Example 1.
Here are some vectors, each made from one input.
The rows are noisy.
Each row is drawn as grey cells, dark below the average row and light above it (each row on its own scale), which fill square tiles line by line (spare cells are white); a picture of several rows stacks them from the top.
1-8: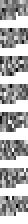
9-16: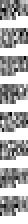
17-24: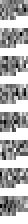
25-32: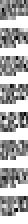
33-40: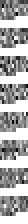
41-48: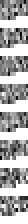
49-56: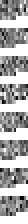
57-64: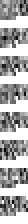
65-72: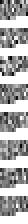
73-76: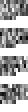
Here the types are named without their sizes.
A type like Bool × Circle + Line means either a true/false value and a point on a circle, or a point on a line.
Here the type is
Line.
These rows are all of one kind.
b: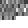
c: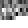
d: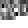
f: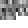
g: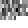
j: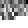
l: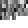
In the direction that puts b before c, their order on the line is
g, f, l, b, d, c, j.
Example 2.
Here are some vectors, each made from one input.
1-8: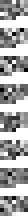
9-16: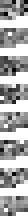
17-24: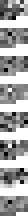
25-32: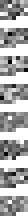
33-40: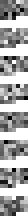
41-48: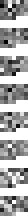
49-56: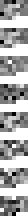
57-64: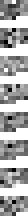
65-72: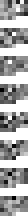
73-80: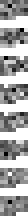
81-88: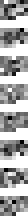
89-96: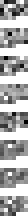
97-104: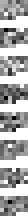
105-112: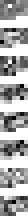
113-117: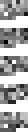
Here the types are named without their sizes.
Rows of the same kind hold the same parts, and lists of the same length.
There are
2 kinds of row.
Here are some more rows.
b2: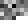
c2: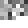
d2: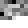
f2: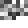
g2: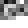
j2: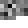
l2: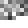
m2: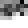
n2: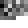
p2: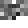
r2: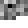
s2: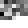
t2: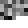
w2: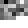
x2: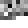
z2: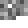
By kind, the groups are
b2, c2, d2, f2, g2, j2, l2, n2, p2, r2, s2, t2, w2, x2, z2
m2

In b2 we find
four true/false values.
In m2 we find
a fixed value.
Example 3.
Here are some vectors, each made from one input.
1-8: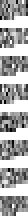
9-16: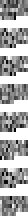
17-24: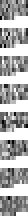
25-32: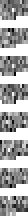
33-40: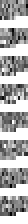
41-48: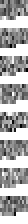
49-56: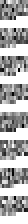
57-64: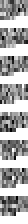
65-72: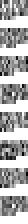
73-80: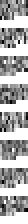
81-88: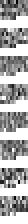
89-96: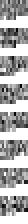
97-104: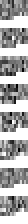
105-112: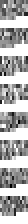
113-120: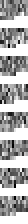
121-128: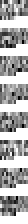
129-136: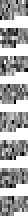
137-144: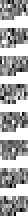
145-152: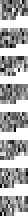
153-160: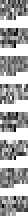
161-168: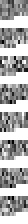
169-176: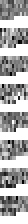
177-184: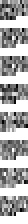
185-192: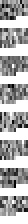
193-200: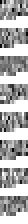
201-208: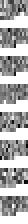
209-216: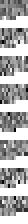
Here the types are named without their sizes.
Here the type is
Tree.
